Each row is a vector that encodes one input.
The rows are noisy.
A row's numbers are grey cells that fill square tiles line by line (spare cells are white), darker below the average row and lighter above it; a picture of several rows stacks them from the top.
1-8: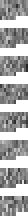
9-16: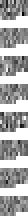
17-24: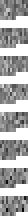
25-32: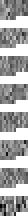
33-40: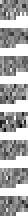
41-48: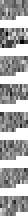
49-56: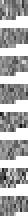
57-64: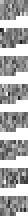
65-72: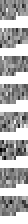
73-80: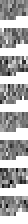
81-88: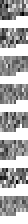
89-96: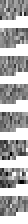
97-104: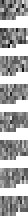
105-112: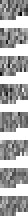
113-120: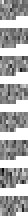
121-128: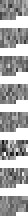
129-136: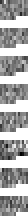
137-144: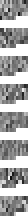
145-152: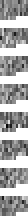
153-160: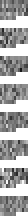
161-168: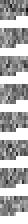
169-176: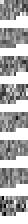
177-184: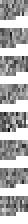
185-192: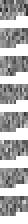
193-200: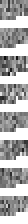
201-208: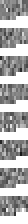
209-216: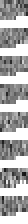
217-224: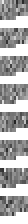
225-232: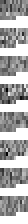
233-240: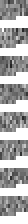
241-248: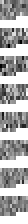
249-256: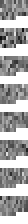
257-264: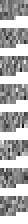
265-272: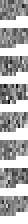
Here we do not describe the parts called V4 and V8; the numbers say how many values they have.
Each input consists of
either one of 10 labels and one of 11 labels, or a node of an 11-node tree and a value of V8, or a value of V4.
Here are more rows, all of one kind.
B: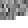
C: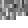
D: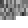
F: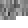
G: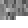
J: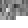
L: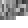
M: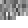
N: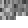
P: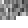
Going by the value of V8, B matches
L and P.
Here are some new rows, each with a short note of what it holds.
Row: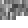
a node of an 11-node tree and a value of V8
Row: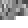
a node of an 11-node tree and a value of V8
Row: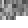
a node of an 11-node tree and a value of V8
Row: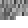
a node of an 11-node tree and a value of V8
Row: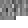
one of 10 labels and one of 11 labels
